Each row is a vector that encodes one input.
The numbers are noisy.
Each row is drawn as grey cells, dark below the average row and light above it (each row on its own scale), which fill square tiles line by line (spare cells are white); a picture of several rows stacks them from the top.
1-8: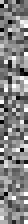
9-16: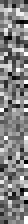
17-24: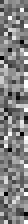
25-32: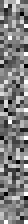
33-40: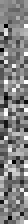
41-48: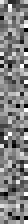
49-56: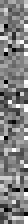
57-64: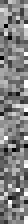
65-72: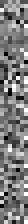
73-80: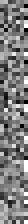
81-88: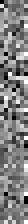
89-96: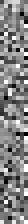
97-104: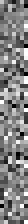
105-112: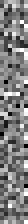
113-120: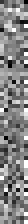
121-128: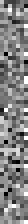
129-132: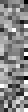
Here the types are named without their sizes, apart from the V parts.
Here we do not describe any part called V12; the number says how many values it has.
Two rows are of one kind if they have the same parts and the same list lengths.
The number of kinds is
2.
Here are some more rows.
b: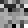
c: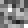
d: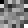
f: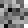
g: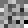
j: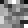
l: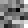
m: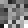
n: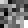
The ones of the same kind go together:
b, d, j
c, f, g, l, m, n

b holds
a point on a circle.
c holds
a node of a tree and a value of V12.
